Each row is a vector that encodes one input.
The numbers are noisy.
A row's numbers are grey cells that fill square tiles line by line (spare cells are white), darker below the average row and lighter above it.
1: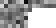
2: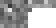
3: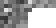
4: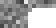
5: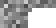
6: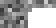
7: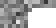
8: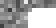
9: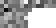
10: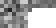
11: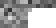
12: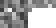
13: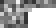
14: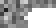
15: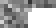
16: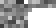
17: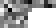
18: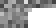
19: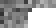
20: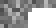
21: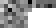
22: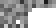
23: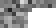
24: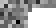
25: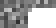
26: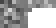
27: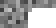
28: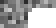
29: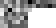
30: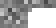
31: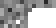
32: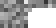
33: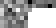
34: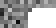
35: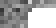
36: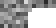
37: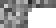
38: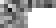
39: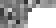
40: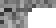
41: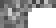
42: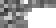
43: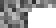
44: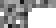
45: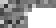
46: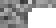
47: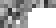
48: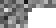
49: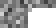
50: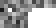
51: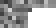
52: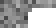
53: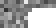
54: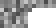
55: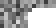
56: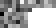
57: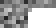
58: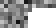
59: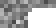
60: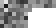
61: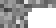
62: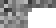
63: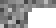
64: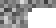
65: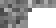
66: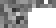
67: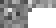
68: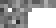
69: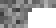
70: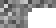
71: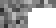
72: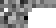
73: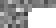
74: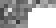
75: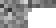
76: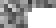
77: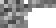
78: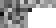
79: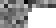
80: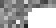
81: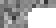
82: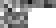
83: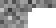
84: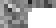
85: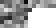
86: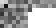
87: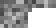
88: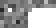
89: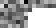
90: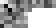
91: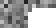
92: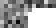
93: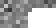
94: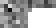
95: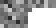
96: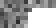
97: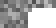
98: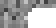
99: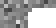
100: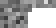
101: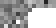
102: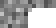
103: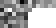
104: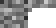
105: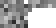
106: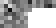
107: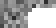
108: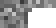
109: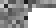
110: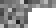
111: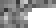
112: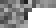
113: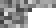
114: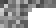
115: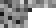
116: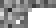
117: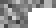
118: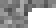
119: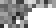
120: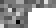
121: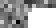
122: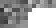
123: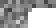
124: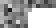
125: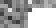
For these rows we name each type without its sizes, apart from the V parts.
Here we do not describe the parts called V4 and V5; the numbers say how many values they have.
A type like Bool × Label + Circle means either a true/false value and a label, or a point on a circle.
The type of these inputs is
Bool × ((Circle + Unit) × V5 + Unit) × V4.
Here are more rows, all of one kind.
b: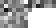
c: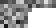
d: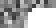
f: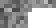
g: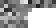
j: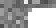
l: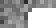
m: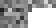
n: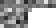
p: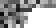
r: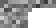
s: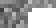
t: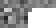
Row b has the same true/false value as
d, g, j and r.
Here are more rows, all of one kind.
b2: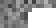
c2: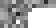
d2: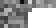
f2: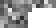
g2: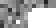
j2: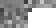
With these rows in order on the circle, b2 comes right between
f2 and j2.
